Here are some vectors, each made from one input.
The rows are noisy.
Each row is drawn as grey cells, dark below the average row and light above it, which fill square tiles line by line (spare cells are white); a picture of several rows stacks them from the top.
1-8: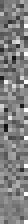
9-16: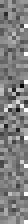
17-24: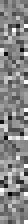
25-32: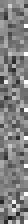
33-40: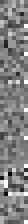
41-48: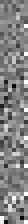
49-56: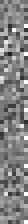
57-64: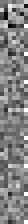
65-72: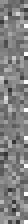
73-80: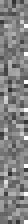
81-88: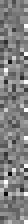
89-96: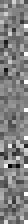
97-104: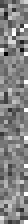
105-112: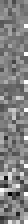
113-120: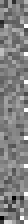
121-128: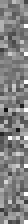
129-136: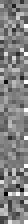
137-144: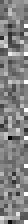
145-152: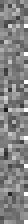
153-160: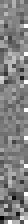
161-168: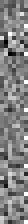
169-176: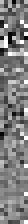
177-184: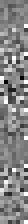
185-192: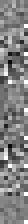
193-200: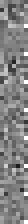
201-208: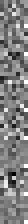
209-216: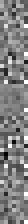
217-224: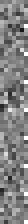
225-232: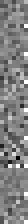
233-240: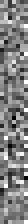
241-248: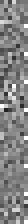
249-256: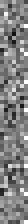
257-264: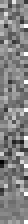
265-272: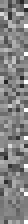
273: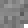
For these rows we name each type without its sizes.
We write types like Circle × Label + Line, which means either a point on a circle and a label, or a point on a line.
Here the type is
Bool × Bool × Bool × Tree + Circle.
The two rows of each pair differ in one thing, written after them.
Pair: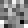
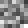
the node of the tree
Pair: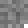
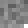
the node of the tree
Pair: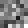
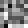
the node of the tree
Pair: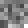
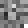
one of the three true/false values
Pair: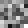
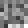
the node of the tree
